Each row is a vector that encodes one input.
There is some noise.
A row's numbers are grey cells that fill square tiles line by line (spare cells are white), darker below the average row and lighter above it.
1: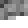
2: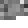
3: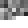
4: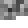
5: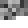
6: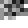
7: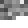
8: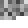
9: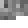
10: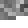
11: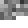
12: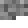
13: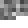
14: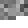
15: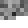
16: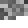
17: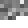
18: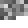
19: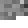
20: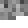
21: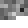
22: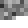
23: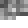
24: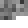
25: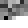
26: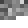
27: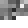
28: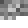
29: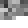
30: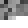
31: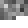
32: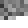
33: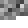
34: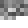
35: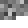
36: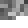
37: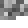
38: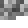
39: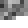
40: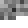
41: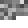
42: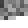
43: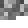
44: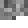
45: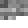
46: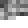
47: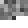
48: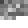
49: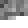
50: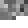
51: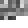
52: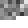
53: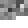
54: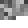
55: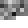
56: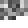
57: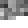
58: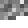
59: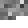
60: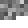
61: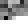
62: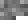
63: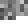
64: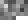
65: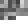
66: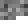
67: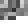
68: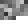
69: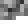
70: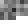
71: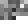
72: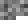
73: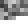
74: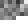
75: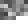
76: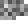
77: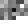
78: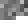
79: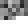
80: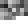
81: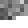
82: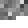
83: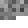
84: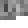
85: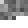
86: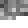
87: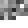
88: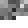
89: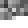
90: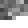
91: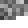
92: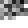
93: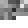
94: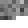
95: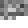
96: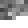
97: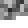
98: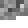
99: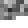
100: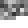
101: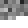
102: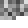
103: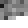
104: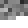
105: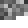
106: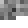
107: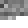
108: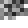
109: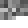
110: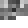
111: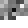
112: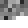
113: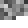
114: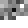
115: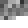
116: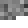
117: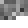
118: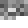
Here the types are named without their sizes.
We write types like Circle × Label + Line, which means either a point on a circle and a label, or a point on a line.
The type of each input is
List(Circle + Line).
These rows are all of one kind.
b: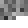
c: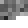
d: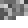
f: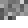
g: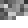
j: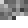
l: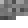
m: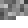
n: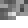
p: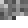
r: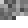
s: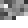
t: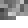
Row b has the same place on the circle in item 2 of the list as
g, n and t.
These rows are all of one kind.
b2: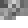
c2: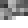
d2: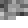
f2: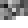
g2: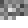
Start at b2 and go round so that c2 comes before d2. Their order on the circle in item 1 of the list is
b2, f2, c2, d2, g2.
